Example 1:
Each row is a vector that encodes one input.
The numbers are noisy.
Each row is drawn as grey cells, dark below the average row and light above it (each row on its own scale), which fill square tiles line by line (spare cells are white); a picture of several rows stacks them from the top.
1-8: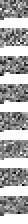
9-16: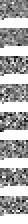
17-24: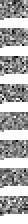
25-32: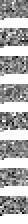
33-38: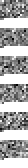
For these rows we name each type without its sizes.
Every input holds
either a point on a line, or three true/false values.
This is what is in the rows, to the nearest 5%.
About 30% of them hold a point on a line. The rest hold three true/false values.
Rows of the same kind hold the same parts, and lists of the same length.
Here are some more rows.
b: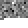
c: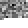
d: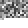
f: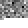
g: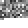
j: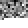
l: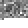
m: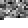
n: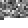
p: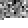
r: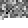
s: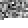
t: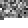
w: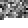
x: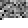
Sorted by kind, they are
b, c, d, f, j, l, p, r, s, x
g, m, n, t, w

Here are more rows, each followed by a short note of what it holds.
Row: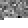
a point on a line
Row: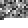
a point on a line
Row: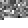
a point on a line
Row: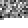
a point on a line
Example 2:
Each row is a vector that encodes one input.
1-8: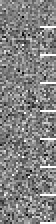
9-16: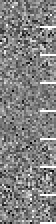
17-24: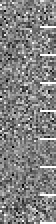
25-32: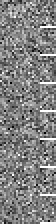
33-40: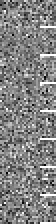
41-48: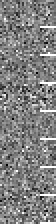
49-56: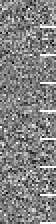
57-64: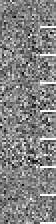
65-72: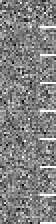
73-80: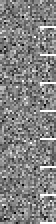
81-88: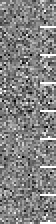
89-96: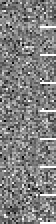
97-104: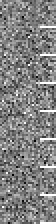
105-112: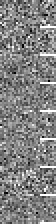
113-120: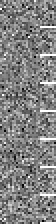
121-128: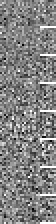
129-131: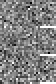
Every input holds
a point on a 10-point line, together with either a fixed value, or three true/false values.
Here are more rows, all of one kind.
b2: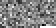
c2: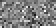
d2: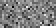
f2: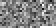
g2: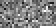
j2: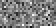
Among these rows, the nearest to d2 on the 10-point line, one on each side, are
f2 and j2.
